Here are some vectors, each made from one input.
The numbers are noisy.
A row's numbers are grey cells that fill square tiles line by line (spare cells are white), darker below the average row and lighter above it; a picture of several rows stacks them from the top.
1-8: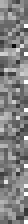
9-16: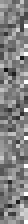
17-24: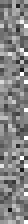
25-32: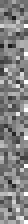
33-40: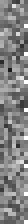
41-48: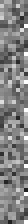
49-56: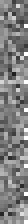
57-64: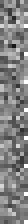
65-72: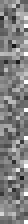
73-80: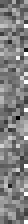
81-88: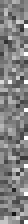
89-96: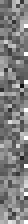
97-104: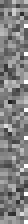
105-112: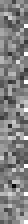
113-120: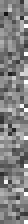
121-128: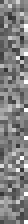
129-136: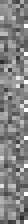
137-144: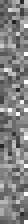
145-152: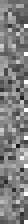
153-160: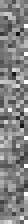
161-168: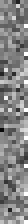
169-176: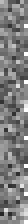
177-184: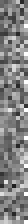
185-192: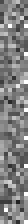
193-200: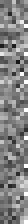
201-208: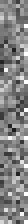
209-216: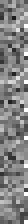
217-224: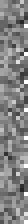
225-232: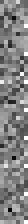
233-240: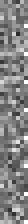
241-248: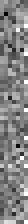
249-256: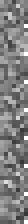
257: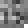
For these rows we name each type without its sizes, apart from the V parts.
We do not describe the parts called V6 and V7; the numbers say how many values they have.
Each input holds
a point on a line and a value of V7, together with either a fixed value, or a true/false value and a value of V6.
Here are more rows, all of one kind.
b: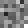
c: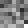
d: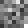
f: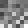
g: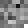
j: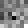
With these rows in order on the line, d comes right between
b and g.
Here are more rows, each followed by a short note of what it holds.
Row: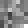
a point on a line, a true/false value, a value of V6 and a value of V7
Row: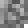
a point on a line and a value of V7
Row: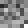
a point on a line, a true/false value, a value of V6 and a value of V7
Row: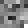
a point on a line, a true/false value, a value of V6 and a value of V7
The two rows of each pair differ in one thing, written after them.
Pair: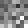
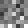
the value of V7
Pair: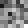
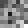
the place on the line
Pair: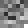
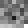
the value of V6
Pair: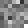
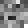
the true/false value
